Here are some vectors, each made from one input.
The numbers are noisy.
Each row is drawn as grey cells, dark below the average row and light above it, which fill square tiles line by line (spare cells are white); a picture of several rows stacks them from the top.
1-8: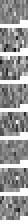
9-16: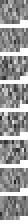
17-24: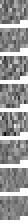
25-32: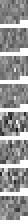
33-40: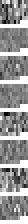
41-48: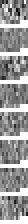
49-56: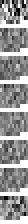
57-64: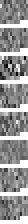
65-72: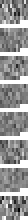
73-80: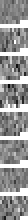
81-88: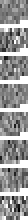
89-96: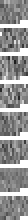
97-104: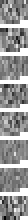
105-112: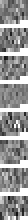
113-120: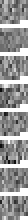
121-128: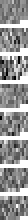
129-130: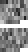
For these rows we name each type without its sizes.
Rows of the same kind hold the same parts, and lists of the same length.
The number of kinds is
2.
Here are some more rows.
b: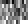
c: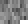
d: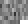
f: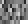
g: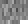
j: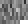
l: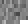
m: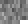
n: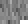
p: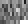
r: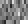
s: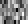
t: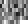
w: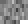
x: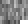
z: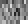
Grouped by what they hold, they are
b, d, g, r, s, w, x, z
c, f, j, l, m, n, p, t

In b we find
three true/false values.
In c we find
a point on a circle.
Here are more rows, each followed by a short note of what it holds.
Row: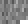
three true/false values
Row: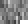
a point on a circle
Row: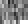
three true/false values
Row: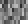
a point on a circle
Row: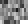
three true/false values
